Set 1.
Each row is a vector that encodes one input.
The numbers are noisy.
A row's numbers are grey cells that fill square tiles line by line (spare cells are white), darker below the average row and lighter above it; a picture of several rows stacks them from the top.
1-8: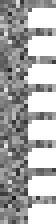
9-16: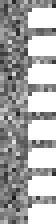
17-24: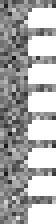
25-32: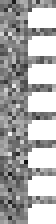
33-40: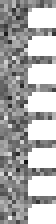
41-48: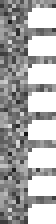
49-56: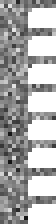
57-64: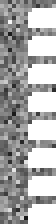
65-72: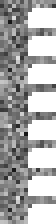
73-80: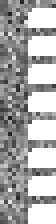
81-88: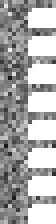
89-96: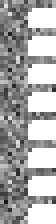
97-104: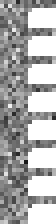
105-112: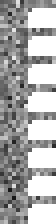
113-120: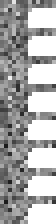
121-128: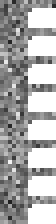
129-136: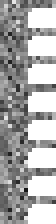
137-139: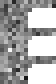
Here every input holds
four true/false values.
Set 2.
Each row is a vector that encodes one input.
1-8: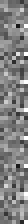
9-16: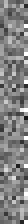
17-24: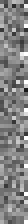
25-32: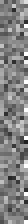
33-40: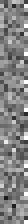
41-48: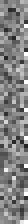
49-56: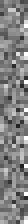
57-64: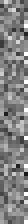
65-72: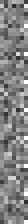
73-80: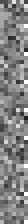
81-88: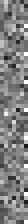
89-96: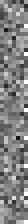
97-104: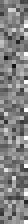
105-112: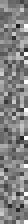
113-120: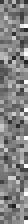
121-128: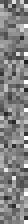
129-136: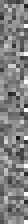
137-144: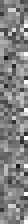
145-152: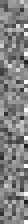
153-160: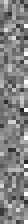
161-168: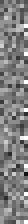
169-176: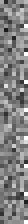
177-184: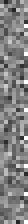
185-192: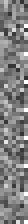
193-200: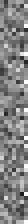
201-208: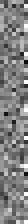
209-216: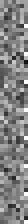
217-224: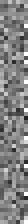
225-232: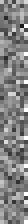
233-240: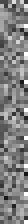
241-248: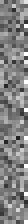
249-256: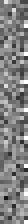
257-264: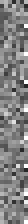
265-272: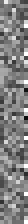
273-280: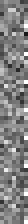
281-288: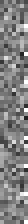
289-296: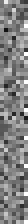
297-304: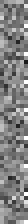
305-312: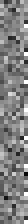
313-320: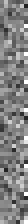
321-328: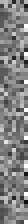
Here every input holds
five true/false values.
